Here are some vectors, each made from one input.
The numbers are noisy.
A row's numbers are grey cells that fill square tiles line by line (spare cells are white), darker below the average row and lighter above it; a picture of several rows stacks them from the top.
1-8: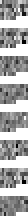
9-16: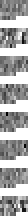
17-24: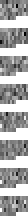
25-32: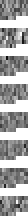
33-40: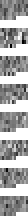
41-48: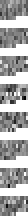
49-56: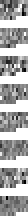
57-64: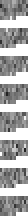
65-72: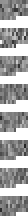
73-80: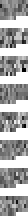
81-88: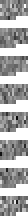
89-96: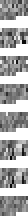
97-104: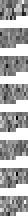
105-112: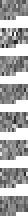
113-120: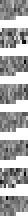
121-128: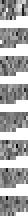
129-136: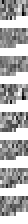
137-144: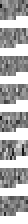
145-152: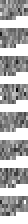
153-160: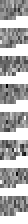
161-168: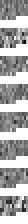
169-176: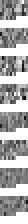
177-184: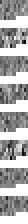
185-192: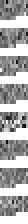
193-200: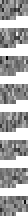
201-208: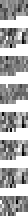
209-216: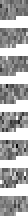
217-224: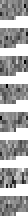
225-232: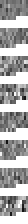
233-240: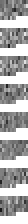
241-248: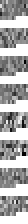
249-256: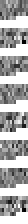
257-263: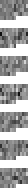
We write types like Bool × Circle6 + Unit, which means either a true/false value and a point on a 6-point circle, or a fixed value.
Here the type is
(Bool × Bool × Bool × Bool + Unit) × Circle11 + Line8.
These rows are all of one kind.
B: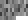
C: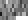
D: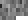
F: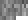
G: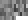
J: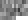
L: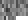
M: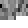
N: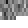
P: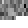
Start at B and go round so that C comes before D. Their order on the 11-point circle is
B, N, M, J, G, F, C, P, D, L.
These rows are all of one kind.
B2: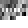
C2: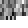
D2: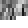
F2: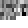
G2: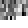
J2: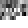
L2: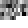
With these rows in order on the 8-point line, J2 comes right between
B2 and L2.
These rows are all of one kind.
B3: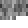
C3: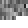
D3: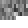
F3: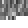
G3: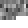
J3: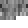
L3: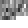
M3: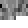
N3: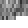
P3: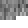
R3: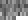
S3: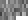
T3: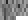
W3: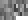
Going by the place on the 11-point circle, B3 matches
J3, M3, P3 and R3.
